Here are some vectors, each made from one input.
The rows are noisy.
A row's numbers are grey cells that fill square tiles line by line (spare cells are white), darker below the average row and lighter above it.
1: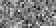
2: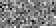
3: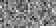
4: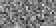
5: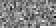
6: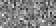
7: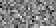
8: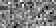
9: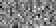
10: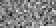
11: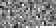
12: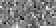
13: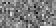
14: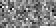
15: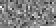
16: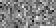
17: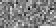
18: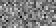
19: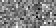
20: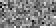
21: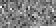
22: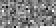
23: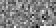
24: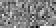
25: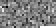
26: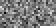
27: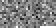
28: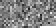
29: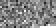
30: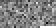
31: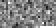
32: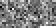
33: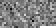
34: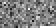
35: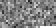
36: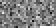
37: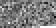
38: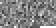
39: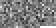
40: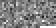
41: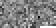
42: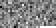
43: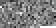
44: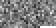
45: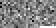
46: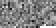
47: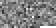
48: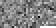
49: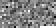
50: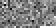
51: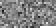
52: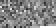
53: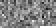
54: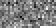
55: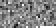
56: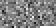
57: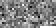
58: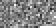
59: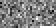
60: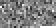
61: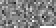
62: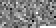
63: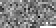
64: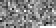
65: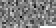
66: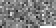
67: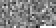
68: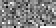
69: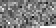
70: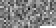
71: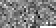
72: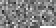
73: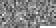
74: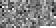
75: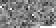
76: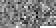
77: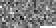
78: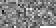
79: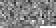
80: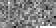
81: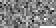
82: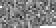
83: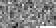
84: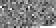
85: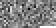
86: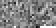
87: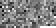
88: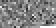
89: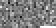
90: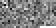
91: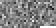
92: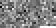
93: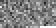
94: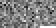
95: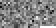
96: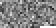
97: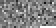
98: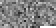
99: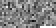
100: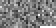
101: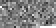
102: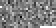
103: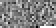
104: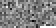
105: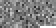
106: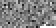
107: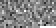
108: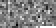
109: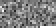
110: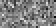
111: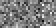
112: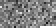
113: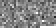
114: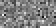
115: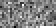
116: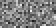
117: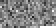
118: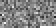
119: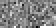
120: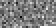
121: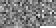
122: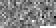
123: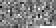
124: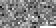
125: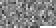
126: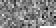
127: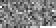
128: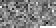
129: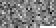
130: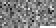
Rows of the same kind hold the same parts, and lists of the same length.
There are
2 kinds of row.
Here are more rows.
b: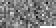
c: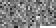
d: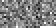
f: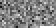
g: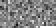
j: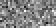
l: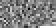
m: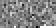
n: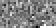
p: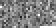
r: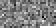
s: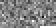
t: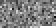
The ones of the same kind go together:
b, d, j, l, p, t
c, f, g, m, n, r, s

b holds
a point on an 11-point line and a true/false value.
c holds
a point on a 10-point circle and a true/false value.
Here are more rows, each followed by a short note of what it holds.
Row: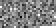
a point on an 11-point line and a true/false value
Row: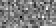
a point on an 11-point line and a true/false value
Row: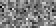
a point on a 10-point circle and a true/false value
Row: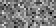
a point on a 10-point circle and a true/false value
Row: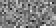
a point on a 10-point circle and a true/false value
